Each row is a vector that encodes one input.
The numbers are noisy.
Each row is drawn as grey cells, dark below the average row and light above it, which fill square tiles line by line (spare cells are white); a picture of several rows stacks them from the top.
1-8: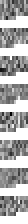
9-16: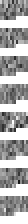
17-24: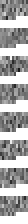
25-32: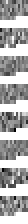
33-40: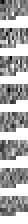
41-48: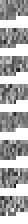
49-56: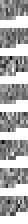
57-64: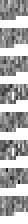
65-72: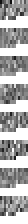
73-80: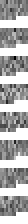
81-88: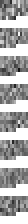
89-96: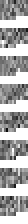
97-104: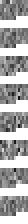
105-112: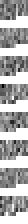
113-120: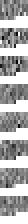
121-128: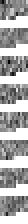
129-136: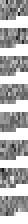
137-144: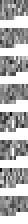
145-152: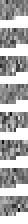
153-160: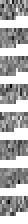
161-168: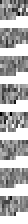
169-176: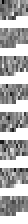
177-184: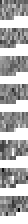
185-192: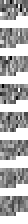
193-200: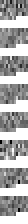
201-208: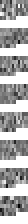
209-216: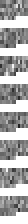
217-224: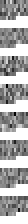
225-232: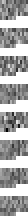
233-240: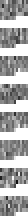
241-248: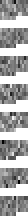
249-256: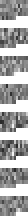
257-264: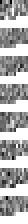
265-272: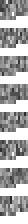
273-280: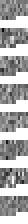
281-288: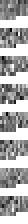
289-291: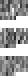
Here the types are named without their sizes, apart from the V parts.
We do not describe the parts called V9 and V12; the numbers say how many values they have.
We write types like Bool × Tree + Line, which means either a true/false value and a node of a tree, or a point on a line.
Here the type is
Bool × Line × (Line + V9) + V12.
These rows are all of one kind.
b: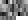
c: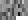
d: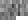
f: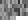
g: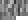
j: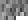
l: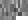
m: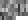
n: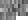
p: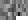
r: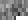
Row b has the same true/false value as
d, m and n.
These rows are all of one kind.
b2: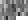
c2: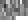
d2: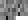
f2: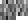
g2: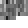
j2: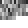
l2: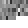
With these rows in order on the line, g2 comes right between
f2 and j2.
